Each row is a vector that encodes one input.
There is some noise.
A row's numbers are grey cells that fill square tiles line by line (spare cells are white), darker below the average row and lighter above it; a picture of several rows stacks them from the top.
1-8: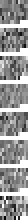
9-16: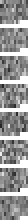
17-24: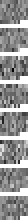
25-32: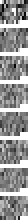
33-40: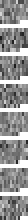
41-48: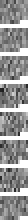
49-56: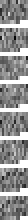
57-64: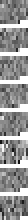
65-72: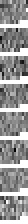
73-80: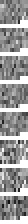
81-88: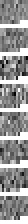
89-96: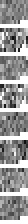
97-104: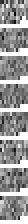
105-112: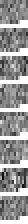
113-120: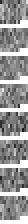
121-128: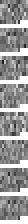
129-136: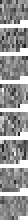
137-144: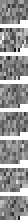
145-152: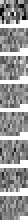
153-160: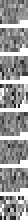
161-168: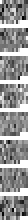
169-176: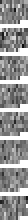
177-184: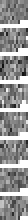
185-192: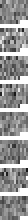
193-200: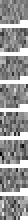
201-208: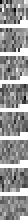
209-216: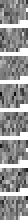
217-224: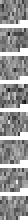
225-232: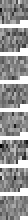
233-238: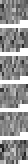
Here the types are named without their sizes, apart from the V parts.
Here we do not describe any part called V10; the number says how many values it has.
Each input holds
either a label and a node of a tree, or a point on a line, or a value of V10.
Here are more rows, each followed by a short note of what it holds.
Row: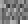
a value of V10
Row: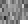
a label and a node of a tree
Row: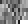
a value of V10
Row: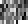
a label and a node of a tree
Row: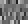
a point on a line
